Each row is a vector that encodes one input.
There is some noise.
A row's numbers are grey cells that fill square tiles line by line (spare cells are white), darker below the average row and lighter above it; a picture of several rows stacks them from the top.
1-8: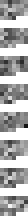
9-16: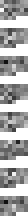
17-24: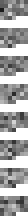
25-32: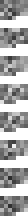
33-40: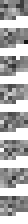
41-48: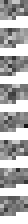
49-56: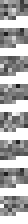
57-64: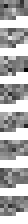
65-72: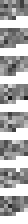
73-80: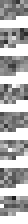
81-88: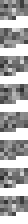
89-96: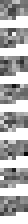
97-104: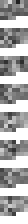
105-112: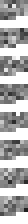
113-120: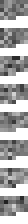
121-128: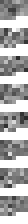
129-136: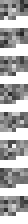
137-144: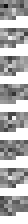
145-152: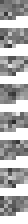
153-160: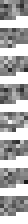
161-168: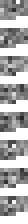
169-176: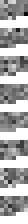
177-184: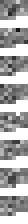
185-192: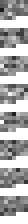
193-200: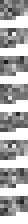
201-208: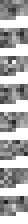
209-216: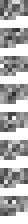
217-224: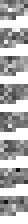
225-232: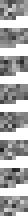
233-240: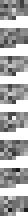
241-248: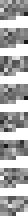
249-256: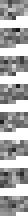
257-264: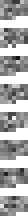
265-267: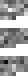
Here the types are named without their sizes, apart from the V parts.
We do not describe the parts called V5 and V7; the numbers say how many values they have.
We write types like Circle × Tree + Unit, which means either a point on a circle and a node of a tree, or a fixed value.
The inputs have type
Bool × Line + (Tree + V7) × V5.
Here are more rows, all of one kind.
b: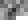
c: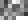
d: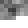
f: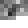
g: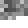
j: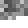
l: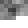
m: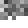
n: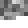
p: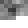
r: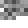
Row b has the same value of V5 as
d, f, l and p.
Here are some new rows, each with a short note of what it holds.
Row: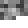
a point on a line and a true/false value
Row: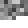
a value of V5 and a value of V7
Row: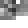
a value of V5 and a value of V7
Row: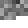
a node of a tree and a value of V5
